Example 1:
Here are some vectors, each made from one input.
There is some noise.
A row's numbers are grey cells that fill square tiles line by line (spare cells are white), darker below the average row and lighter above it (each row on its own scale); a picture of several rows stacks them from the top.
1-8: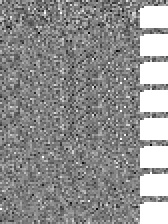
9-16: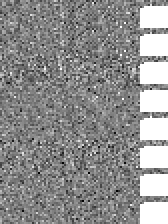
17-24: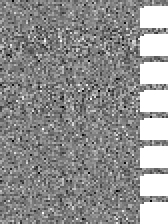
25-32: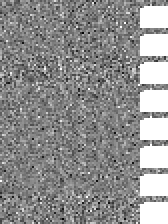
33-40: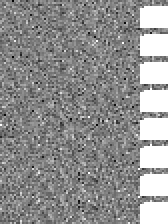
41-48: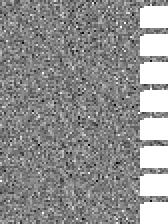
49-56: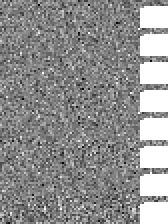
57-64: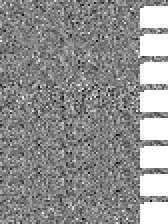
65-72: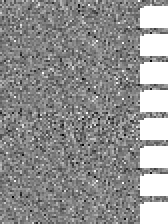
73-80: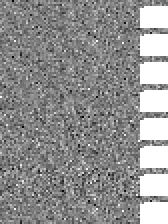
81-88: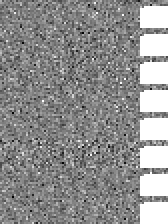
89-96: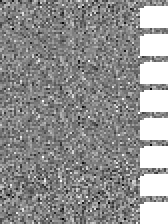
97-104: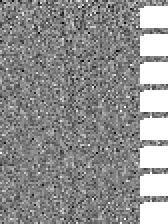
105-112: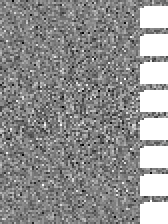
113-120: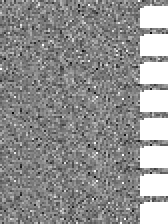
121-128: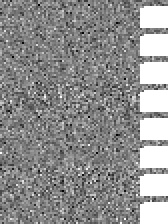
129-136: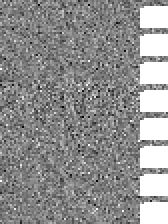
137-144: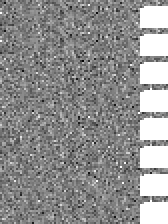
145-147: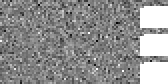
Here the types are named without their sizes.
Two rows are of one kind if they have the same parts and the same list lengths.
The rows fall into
2 kinds.
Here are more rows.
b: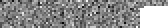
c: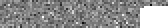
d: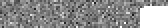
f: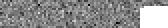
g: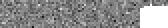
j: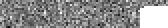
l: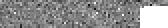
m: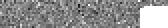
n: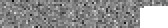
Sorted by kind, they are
b, c, d, f, g, l, m, n
j

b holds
a point on a circle.
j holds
a fixed value.
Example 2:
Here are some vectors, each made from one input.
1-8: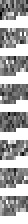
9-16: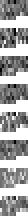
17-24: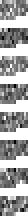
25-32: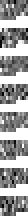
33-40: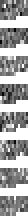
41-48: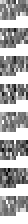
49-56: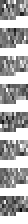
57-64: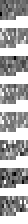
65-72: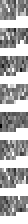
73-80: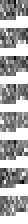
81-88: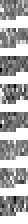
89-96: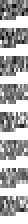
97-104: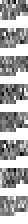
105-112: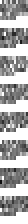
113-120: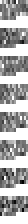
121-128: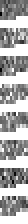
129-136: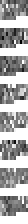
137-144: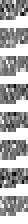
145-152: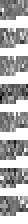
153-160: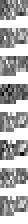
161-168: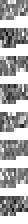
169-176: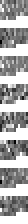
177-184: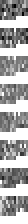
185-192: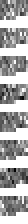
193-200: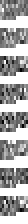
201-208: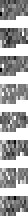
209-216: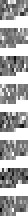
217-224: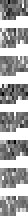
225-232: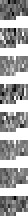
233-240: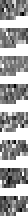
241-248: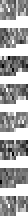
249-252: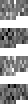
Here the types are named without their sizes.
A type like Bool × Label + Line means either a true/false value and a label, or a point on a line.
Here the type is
Label.
